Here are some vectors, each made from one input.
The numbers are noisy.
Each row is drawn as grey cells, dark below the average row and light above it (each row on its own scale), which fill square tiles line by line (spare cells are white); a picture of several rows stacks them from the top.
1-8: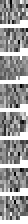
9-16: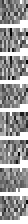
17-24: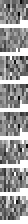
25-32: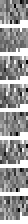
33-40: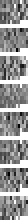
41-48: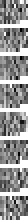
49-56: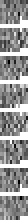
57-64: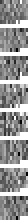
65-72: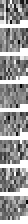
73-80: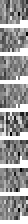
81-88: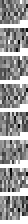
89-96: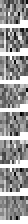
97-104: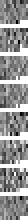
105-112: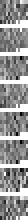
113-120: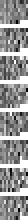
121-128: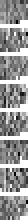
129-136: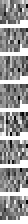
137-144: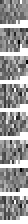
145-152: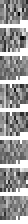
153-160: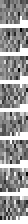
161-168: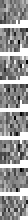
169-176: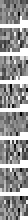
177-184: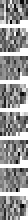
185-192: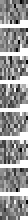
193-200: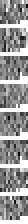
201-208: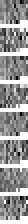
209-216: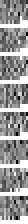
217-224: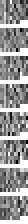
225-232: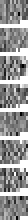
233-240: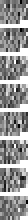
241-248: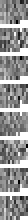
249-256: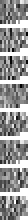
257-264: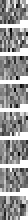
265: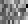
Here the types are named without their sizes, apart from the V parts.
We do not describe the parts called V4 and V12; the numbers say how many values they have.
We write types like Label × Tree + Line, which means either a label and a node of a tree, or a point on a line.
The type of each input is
Bool × (Line + V4) + V12.
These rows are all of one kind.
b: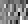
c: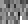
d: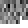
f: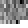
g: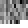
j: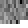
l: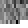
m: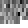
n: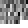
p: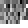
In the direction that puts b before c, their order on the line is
b, n, g, c, l, d, j, p, f, m.
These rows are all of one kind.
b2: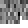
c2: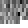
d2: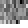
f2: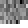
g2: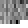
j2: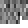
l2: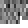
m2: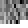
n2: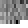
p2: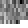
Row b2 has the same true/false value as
c2, j2 and l2.
